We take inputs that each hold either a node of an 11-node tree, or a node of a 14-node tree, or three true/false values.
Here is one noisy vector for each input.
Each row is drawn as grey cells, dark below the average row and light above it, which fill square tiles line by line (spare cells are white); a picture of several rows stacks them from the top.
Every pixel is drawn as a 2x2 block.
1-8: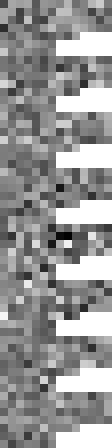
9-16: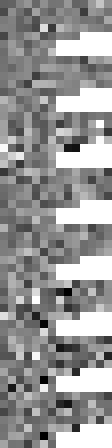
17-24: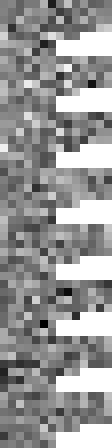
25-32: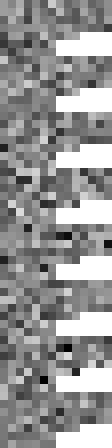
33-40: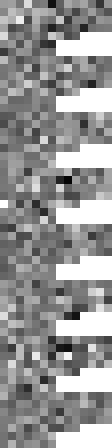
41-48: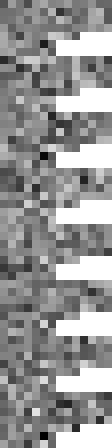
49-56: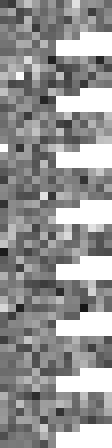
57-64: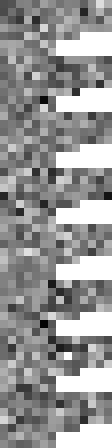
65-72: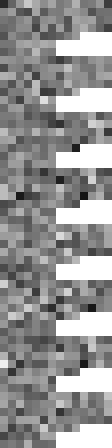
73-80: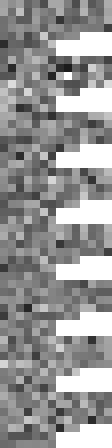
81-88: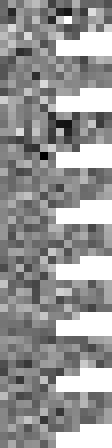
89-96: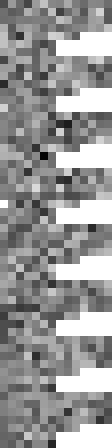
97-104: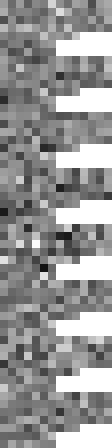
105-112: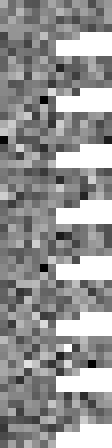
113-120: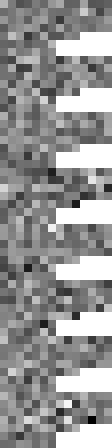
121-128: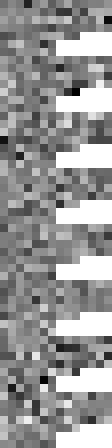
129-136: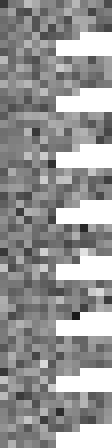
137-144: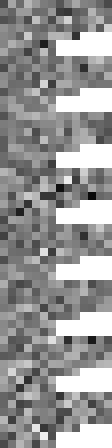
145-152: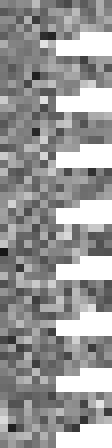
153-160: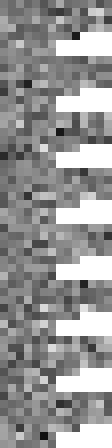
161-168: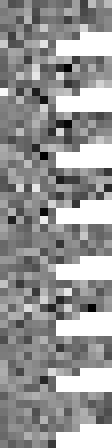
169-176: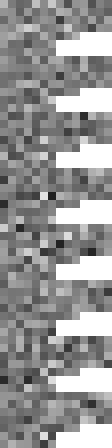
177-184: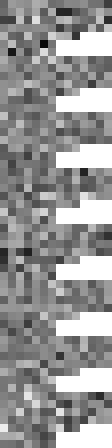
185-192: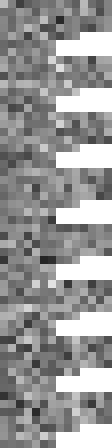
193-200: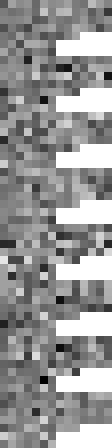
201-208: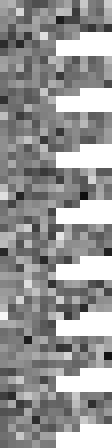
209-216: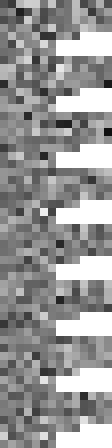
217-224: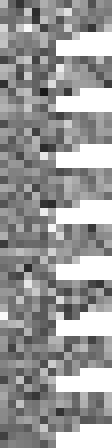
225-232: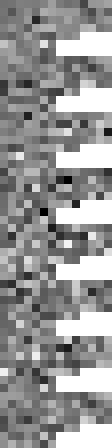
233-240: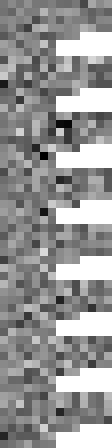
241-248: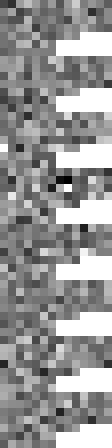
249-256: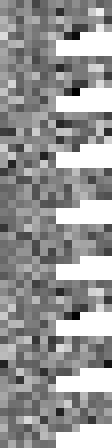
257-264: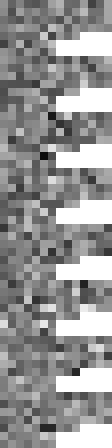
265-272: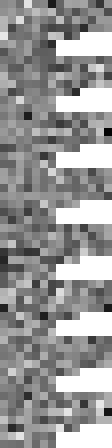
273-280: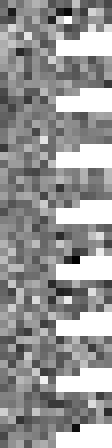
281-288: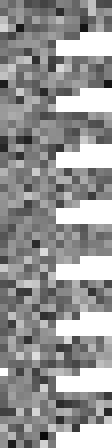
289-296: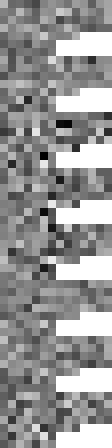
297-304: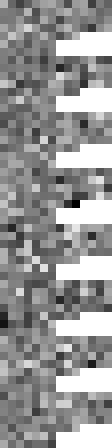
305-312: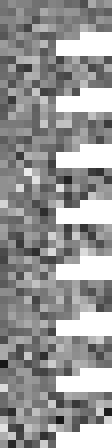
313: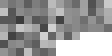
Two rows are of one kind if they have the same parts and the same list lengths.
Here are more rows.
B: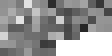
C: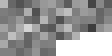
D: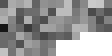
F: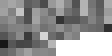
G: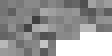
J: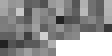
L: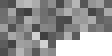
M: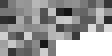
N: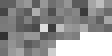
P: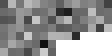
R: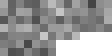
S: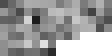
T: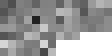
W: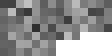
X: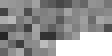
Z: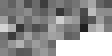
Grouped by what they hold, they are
B, M, P, Z
C, F, J, R
D, G, L, N, S, T, W, X

